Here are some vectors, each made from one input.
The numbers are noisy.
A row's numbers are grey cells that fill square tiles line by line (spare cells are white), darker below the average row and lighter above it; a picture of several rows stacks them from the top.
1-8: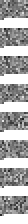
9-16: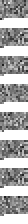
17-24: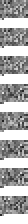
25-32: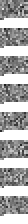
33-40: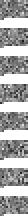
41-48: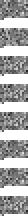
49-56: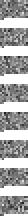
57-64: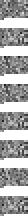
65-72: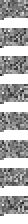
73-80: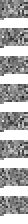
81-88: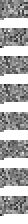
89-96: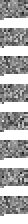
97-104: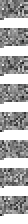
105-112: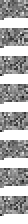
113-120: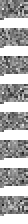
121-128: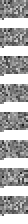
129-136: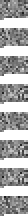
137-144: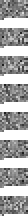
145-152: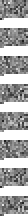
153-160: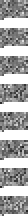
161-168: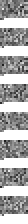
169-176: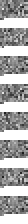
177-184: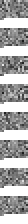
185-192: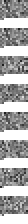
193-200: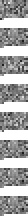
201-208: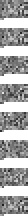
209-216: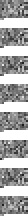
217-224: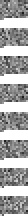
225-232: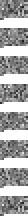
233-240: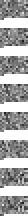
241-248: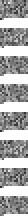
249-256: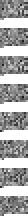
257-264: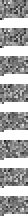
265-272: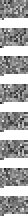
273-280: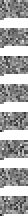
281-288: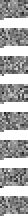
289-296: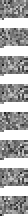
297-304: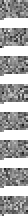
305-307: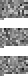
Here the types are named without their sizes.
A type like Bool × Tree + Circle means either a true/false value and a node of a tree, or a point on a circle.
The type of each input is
Bool × Bool × Bool.
